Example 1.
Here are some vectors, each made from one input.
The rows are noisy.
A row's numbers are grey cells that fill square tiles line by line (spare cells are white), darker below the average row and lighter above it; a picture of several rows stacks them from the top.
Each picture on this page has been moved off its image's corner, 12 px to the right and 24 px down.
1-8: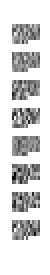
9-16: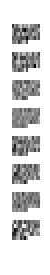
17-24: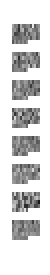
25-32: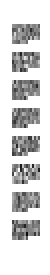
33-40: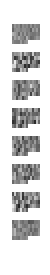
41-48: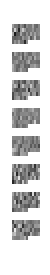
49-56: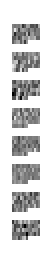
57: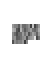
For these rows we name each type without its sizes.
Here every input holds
either a fixed value, or a label and four true/false values.
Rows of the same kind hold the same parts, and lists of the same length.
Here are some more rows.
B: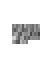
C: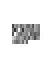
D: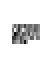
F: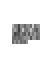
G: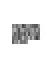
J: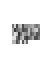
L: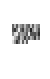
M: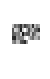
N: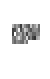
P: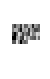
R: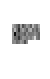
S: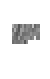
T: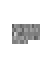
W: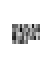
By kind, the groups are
B, C, D, F, G, J, L, M, N, R, S, T
P, W

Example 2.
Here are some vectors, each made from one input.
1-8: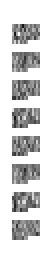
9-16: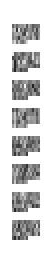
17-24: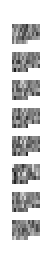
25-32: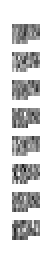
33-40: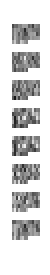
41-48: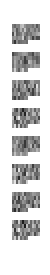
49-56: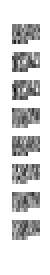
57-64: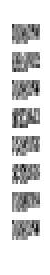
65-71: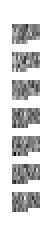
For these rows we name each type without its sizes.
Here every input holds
a true/false value, together with either a fixed value, or a node of a tree.
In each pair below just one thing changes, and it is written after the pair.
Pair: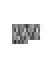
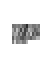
the true/false value
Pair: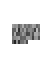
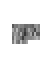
the true/false value
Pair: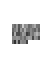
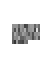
the node of the tree
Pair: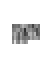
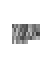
the node of the tree
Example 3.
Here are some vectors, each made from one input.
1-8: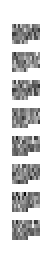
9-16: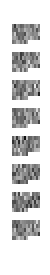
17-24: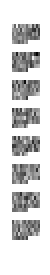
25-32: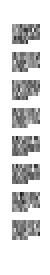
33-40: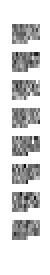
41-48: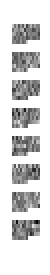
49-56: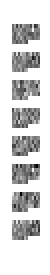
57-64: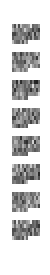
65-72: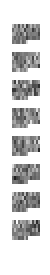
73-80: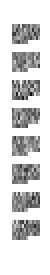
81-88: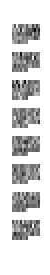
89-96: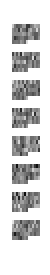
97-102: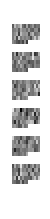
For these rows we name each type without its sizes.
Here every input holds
either a point on a circle, or a point on each of two lines.
